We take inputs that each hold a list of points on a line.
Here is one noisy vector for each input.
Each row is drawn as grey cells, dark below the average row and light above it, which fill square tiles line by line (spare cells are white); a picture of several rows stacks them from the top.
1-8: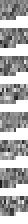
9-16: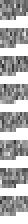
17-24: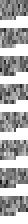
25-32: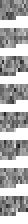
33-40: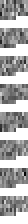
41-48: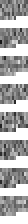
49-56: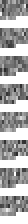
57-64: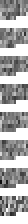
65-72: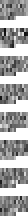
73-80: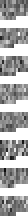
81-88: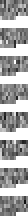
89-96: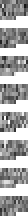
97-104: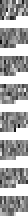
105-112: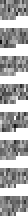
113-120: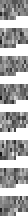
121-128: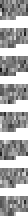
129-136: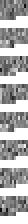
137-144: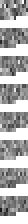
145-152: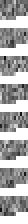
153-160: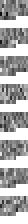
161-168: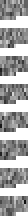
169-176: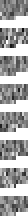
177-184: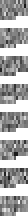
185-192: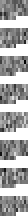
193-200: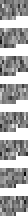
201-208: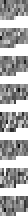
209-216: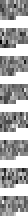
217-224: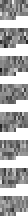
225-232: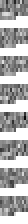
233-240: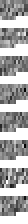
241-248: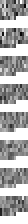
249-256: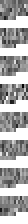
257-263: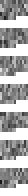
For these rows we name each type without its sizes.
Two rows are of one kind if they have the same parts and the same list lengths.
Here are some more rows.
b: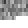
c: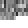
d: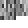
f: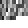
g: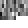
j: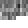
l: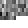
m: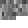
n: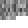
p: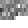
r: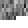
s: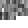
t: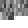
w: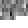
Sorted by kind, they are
b, c, n, p
d, j, m, r, t, w
f
g, l, s

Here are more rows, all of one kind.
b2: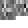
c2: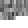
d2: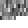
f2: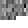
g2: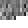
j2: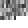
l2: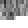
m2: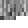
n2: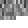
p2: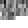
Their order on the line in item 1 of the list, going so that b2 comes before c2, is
f2, b2, c2, m2, j2, n2, d2, g2, l2, p2.
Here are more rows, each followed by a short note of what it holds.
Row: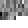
a list of one item
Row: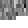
a list of three items
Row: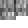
a list of two items
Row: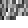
the empty list
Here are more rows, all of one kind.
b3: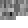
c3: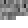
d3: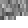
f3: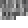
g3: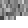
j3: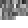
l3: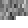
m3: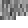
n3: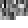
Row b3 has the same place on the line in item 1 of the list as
c3 and n3.
